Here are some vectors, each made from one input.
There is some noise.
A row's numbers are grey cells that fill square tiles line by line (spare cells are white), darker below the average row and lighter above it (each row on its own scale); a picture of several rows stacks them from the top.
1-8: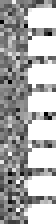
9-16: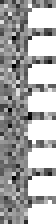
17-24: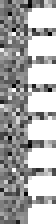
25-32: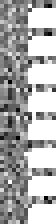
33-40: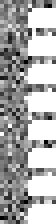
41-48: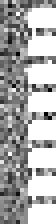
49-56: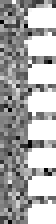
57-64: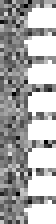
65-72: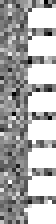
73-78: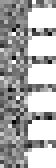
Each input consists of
either one of 5 labels, or a node of a 9-node tree.
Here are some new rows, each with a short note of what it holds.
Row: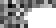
a node of a 9-node tree
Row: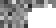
a node of a 9-node tree
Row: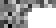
a node of a 9-node tree
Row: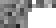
a node of a 9-node tree
